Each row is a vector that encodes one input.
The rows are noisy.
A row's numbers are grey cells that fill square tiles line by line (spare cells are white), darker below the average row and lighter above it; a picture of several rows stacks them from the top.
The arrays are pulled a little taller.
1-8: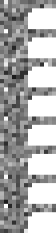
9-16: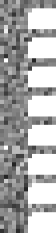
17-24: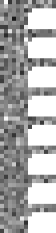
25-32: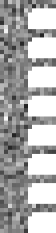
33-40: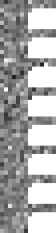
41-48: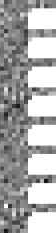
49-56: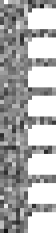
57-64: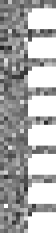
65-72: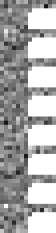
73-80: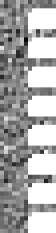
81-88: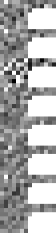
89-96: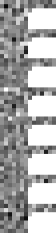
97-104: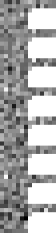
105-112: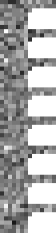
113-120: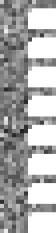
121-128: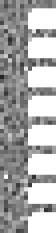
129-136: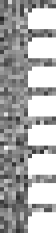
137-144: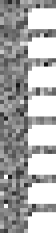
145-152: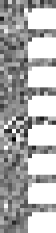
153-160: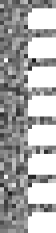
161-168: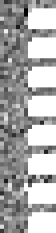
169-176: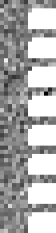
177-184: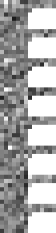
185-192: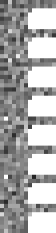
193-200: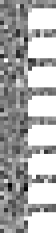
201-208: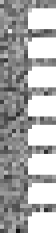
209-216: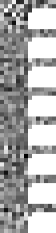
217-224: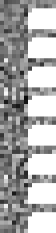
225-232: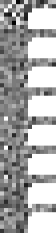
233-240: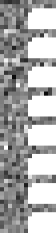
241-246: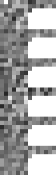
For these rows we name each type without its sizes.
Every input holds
a list of points on a line.
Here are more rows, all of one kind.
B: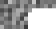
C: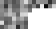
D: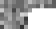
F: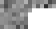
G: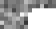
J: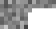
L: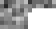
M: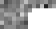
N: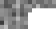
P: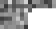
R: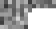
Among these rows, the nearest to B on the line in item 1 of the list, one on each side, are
P and R.
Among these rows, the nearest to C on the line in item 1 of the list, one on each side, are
G and M.
